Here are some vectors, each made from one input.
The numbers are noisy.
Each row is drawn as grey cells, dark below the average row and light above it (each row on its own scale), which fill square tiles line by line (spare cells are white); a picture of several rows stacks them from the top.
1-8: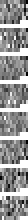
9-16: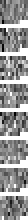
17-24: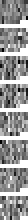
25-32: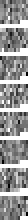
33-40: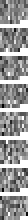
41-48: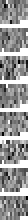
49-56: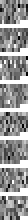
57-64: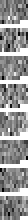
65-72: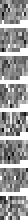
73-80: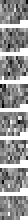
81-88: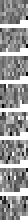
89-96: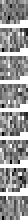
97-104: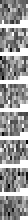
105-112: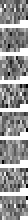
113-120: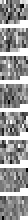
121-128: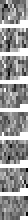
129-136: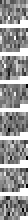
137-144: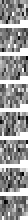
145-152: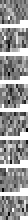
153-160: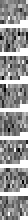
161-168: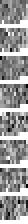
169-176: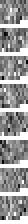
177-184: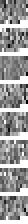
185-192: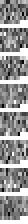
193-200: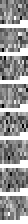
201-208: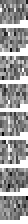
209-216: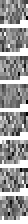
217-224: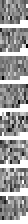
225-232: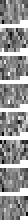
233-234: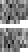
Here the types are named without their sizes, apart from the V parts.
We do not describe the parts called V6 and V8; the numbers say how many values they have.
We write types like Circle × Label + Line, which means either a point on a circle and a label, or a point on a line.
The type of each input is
Label + Line × (Tree + Unit) × V6 × V8.
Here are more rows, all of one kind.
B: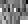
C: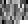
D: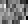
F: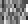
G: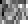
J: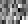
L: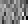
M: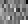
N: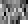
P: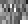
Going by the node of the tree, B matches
C and J.
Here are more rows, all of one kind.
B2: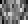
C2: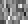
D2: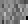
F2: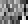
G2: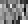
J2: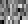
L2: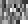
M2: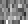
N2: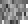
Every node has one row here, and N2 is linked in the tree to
M2.
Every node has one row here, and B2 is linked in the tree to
C2 and F2.
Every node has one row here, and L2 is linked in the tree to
J2.
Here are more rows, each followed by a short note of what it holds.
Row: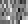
a point on a line, a node of a tree, a value of V6 and a value of V8
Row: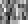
a label
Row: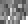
a point on a line, a node of a tree, a value of V6 and a value of V8
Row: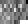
a point on a line, a node of a tree, a value of V6 and a value of V8
